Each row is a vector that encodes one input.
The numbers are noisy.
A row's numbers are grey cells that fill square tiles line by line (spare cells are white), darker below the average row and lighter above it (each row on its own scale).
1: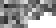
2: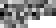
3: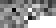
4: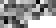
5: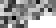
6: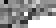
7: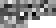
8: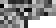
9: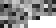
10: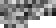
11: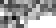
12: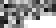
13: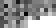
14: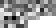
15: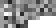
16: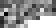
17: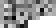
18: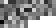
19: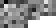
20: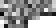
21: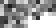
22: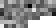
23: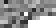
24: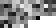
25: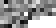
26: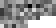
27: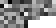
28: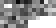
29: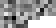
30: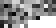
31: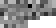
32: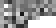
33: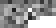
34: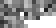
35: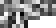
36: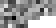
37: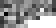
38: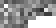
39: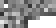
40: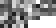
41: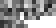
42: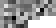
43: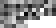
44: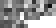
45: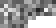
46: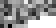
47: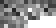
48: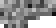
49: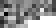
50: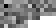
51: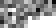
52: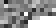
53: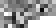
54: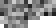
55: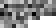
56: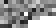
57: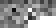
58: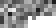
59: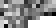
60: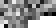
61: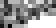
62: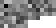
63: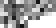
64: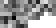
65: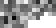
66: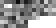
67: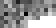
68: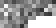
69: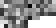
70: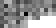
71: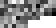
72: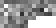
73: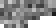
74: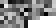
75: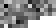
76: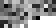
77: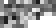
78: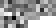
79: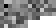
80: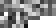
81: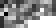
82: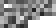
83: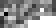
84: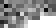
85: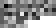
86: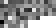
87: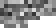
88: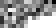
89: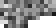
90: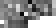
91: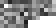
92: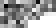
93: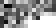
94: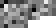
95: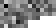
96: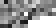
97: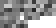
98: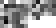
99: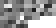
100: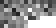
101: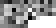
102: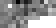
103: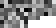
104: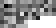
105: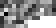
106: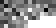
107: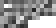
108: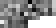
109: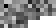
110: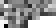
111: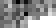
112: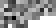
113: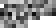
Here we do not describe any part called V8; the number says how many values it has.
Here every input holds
either one of 9 labels, or a true/false value and a value of V8.
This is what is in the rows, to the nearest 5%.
About 60% of them hold one of 9 labels. The rest hold a true/false value and a value of V8.
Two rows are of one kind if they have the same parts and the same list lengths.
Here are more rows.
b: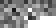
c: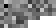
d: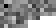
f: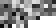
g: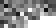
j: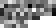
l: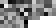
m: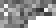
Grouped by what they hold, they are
b, c, d, f, g, l, m
j

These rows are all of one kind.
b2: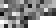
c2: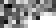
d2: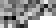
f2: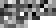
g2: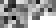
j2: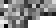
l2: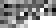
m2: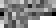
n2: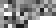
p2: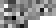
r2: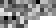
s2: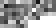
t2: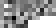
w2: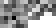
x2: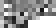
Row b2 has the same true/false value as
f2, j2, l2 and m2.
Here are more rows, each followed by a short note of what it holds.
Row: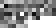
a true/false value and a value of V8
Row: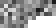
one of 9 labels
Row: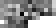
one of 9 labels
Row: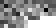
one of 9 labels
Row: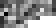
one of 9 labels
